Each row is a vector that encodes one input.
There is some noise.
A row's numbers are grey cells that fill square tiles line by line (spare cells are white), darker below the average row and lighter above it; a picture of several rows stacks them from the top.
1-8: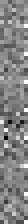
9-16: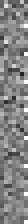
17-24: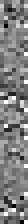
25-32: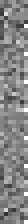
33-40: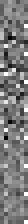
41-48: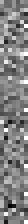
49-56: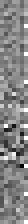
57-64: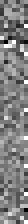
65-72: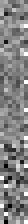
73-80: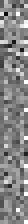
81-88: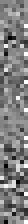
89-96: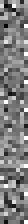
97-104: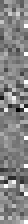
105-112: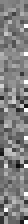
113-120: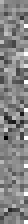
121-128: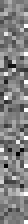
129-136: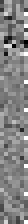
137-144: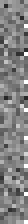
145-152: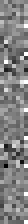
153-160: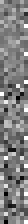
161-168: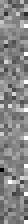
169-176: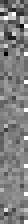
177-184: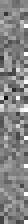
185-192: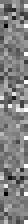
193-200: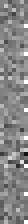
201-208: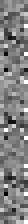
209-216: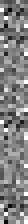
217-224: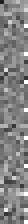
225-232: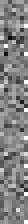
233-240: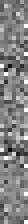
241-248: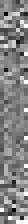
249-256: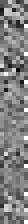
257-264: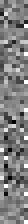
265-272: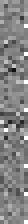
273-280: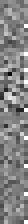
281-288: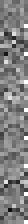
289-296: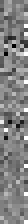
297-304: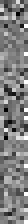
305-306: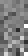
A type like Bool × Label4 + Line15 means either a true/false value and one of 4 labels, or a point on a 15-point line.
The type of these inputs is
Line10 + List2(Circle10).
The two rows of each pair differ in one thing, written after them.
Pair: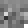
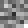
the place on the 10-point circle in item 1 of the list
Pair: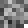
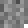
the place on the 10-point circle in item 2 of the list
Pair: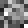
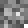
the place on the 10-point circle in item 1 of the list
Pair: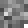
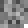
the place on the 10-point circle in item 1 of the list
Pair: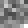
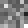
the place on the 10-point circle in item 1 of the list
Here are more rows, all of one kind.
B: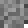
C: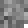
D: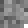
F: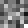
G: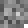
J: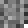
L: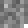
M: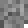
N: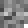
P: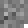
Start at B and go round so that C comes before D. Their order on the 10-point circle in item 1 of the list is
B, N, J, F, P, G, C, D, M, L.
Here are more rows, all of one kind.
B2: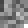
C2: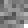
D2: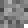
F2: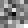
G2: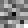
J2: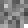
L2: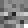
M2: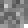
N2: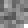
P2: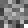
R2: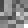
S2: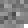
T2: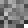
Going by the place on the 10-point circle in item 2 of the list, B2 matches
F2 and P2.
